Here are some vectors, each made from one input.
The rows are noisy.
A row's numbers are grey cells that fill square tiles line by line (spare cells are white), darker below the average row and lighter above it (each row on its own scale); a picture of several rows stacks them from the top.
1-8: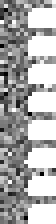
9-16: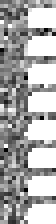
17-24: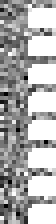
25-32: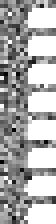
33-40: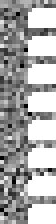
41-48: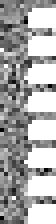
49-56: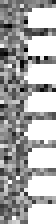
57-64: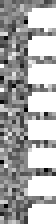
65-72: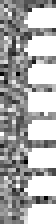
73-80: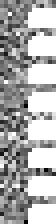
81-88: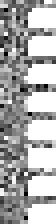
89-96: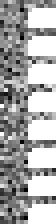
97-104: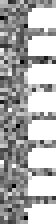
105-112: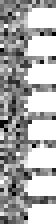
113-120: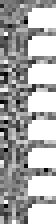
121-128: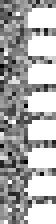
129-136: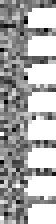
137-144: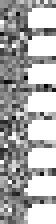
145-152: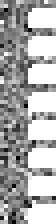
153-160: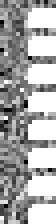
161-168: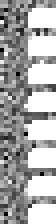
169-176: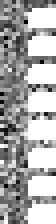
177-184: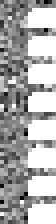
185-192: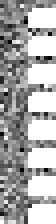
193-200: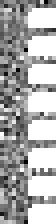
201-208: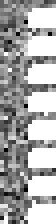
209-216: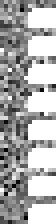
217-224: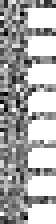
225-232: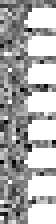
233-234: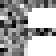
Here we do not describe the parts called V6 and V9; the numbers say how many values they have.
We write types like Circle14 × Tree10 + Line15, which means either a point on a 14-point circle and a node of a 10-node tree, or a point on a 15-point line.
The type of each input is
Bool × Line7 × V6 + Label8 × V9.
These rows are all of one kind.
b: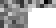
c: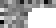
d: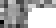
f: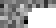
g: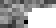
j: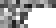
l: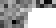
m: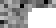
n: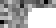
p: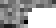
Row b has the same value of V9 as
c, d, m and n.
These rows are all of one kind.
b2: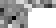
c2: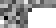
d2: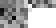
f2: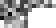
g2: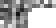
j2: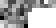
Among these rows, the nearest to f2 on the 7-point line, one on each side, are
b2 and g2.
